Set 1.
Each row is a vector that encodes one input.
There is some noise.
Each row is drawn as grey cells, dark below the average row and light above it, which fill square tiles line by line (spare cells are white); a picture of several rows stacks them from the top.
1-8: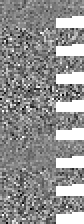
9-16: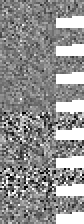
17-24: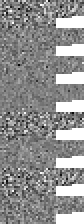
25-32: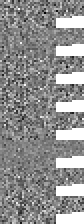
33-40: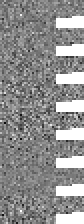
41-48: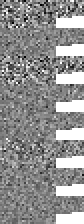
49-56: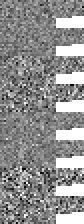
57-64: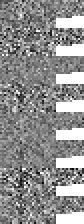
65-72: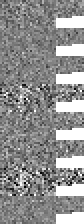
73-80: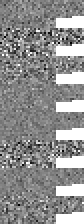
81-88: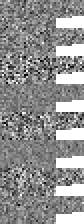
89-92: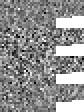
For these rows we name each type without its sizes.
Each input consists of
either a point on a circle, or a fixed value.
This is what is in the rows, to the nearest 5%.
About 95% of them hold a point on a circle. The rest hold a fixed value.
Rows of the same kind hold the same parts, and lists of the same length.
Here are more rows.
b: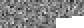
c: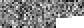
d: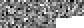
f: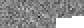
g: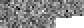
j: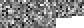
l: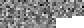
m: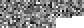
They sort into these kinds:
b, c, d, f, g, j, l
m

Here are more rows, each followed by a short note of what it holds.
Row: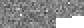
a point on a circle
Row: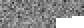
a point on a circle
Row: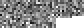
a fixed value
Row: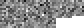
a point on a circle
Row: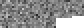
a point on a circle
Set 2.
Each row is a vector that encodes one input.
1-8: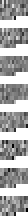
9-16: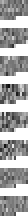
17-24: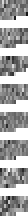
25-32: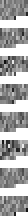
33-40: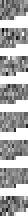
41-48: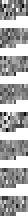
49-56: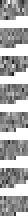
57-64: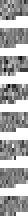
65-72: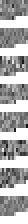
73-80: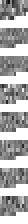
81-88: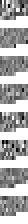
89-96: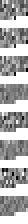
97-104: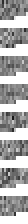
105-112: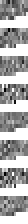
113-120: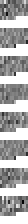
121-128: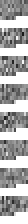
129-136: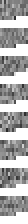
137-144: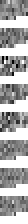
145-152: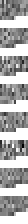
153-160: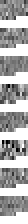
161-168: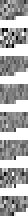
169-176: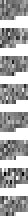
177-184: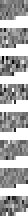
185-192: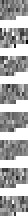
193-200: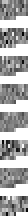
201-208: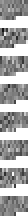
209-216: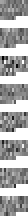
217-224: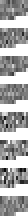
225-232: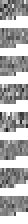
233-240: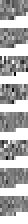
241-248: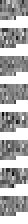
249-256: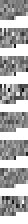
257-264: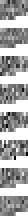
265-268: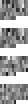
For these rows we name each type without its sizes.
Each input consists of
either a fixed value, or three true/false values.
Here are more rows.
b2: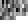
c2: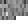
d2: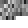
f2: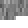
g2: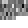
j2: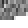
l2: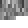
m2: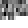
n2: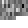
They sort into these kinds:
b2, c2, d2, f2, g2, j2, l2, n2
m2

